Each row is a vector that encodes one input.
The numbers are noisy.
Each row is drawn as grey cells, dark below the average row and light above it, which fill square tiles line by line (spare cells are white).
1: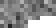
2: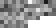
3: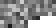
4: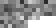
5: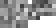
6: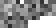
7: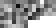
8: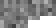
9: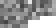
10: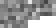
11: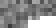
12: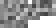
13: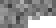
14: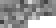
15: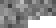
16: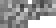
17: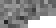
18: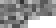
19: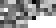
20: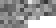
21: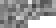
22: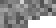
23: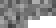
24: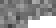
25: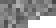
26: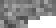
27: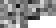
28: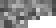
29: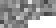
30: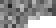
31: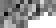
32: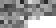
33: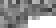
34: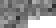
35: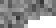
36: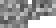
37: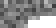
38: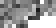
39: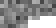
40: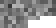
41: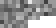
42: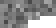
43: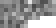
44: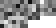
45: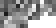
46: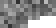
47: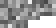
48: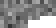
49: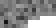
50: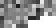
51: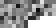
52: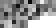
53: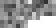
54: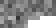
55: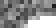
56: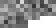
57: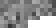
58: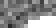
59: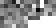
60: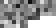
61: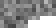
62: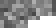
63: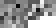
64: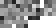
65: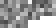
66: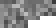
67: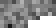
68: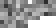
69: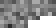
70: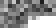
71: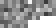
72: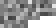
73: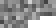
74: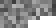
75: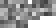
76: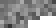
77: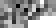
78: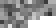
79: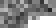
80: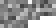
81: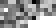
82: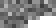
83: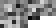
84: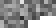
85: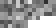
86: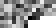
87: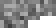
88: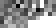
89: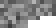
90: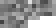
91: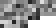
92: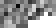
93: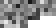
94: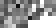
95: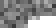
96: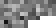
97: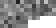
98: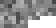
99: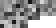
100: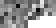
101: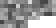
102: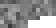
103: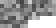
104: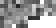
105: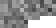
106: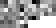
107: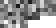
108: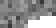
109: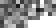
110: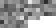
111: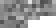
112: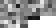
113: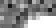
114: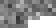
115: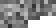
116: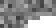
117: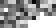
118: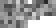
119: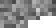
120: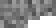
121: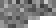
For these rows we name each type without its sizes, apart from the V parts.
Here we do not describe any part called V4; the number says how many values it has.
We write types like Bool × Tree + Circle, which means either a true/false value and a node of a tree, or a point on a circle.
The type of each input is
Line × Line + List(Bool × V4).
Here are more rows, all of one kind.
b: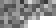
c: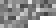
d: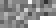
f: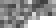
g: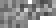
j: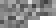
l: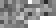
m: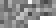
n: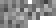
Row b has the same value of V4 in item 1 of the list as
f, g and n.
